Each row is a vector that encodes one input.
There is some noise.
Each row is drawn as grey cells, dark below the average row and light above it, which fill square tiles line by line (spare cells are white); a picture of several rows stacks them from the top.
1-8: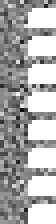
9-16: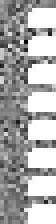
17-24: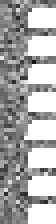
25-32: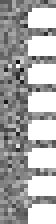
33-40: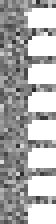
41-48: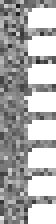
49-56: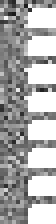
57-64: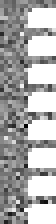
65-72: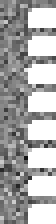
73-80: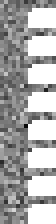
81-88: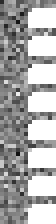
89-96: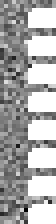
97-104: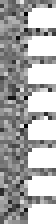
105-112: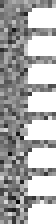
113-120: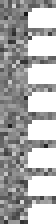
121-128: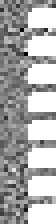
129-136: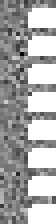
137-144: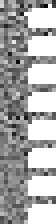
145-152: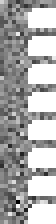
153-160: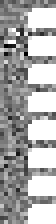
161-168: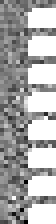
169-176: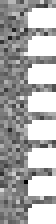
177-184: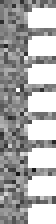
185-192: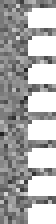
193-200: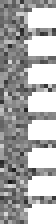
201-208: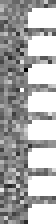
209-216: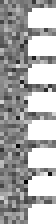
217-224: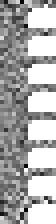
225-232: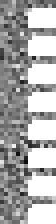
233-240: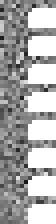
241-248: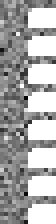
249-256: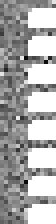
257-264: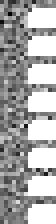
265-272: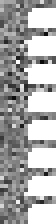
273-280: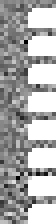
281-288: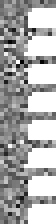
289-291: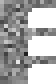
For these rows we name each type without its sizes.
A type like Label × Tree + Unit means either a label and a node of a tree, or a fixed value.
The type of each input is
Label × (Label × Label + Line).
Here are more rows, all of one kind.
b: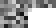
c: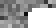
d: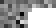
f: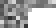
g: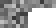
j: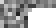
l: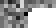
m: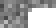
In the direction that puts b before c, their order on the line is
d, b, f, j, c, g, l, m.
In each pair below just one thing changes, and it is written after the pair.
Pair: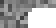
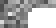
the label
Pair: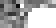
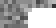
the place on the line
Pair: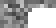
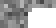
the place on the line
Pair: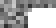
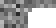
the place on the line
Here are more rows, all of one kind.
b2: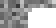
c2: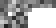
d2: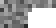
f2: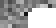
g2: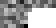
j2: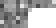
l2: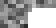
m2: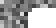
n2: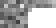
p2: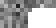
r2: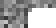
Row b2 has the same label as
j2 and n2.
